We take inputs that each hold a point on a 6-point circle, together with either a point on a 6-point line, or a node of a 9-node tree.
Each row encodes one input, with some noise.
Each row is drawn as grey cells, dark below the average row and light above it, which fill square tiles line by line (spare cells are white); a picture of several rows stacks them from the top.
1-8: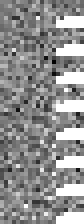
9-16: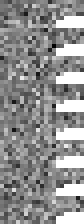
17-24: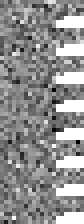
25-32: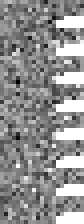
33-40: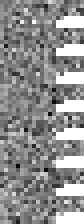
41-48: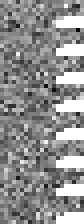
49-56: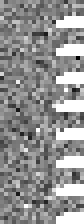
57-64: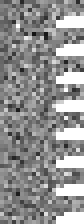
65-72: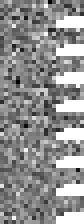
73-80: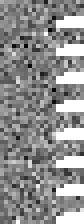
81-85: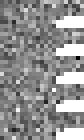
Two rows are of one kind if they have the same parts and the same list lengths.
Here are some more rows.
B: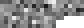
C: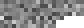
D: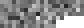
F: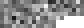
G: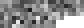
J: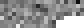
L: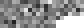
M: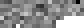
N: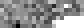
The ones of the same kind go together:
B, C, D, J, M, N
F, G, L

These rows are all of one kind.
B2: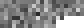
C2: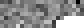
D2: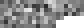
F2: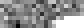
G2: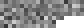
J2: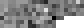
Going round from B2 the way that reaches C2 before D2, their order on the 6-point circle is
B2, G2, C2, D2, F2, J2.
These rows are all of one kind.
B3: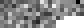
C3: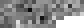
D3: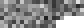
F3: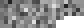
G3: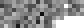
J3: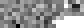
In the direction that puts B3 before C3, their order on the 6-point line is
B3, G3, F3, J3, D3, C3.
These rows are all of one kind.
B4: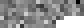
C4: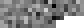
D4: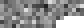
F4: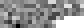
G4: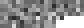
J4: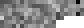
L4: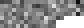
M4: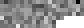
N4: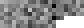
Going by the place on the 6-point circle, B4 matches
J4, L4 and M4.
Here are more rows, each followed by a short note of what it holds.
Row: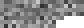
a point on a 6-point circle and a node of a 9-node tree
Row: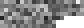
a point on a 6-point circle and a point on a 6-point line
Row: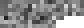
a point on a 6-point circle and a point on a 6-point line
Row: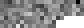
a point on a 6-point circle and a node of a 9-node tree
